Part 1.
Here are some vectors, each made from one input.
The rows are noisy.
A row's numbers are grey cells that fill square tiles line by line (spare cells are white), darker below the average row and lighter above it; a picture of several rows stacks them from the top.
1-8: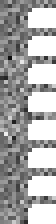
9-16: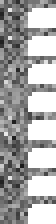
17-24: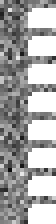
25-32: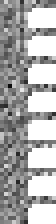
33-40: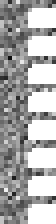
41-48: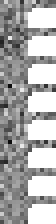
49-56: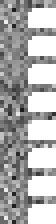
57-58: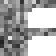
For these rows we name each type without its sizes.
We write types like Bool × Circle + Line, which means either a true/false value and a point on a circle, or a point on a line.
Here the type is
Tree.
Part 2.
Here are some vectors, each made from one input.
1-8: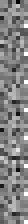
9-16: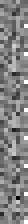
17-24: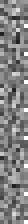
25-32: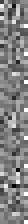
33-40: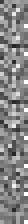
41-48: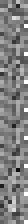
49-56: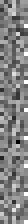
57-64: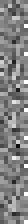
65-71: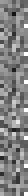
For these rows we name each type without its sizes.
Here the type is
Circle.
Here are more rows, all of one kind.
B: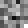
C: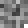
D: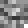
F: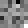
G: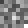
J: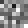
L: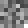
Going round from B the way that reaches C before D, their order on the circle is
B, F, L, C, G, J, D.
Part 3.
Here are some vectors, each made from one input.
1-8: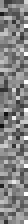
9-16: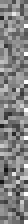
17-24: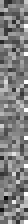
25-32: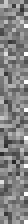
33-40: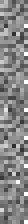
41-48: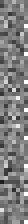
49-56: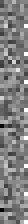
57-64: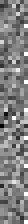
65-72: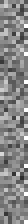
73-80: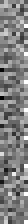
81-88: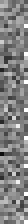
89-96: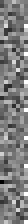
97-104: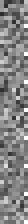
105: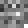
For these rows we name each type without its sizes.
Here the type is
Line × Line.
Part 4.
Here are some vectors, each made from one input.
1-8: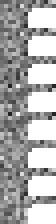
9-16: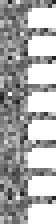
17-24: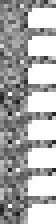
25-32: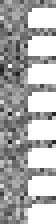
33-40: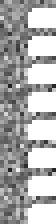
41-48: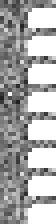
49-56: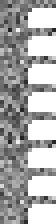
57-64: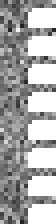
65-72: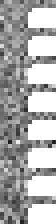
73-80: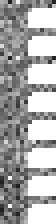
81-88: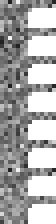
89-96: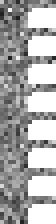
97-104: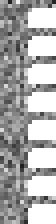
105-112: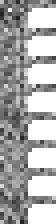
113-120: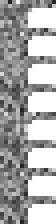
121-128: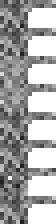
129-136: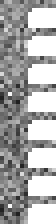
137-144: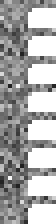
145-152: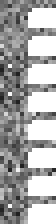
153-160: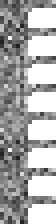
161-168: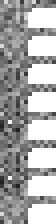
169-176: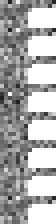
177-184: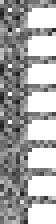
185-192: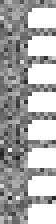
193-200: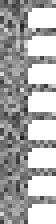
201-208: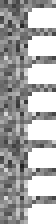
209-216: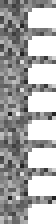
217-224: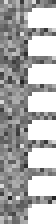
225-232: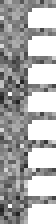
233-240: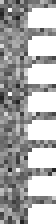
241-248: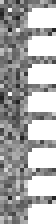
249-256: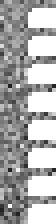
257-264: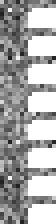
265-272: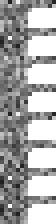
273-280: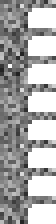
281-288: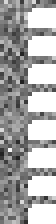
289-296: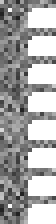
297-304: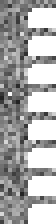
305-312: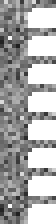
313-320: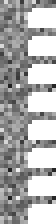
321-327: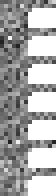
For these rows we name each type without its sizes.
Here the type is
Tree.
